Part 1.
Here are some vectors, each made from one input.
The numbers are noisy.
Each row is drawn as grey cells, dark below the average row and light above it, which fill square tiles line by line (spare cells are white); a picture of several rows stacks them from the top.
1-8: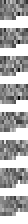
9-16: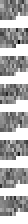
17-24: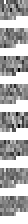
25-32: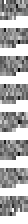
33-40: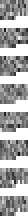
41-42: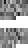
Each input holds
either a point on a 4-point line, or a point on a 6-point line.
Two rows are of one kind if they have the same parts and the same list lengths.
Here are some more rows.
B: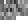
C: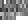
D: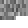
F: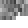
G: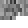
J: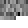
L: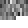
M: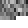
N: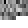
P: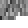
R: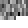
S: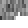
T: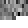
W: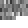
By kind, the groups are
B, C, D, F, G, P, S, W
J, L, M, N, R, T

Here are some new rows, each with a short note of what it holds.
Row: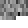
a point on a 4-point line
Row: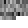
a point on a 4-point line
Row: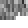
a point on a 6-point line
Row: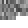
a point on a 6-point line
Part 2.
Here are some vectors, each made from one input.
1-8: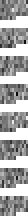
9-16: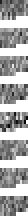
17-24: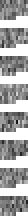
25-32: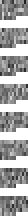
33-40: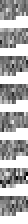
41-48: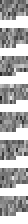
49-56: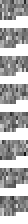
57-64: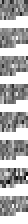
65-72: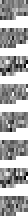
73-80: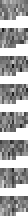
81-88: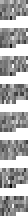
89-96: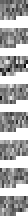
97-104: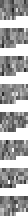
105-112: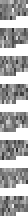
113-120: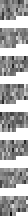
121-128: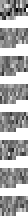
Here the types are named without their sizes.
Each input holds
a list of points on a circle.
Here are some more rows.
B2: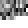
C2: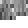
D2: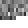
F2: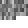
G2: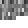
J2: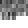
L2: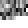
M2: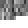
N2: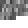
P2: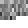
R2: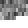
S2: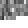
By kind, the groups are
B2, L2
C2, D2, G2, M2, N2, P2, R2
F2, J2, S2

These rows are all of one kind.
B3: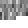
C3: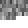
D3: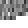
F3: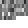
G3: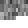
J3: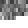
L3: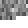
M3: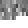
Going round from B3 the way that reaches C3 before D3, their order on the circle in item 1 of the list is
B3, M3, C3, G3, J3, D3, F3, L3.
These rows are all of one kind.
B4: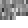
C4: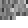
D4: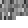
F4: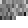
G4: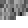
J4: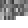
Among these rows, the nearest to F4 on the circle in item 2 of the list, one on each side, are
C4 and G4.
